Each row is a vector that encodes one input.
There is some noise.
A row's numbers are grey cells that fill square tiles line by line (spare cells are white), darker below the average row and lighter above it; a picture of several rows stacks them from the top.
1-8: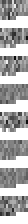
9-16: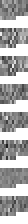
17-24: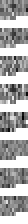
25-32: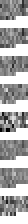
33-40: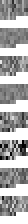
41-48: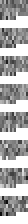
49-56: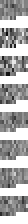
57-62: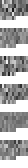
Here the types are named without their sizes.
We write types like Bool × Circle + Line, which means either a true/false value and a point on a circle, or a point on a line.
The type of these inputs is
Bool × Circle + Unit.
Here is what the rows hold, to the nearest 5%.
About 90% of them hold a point on a circle and a true/false value. The rest hold a fixed value.
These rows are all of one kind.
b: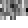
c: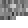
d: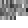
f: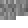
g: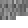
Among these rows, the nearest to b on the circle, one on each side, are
c and d.
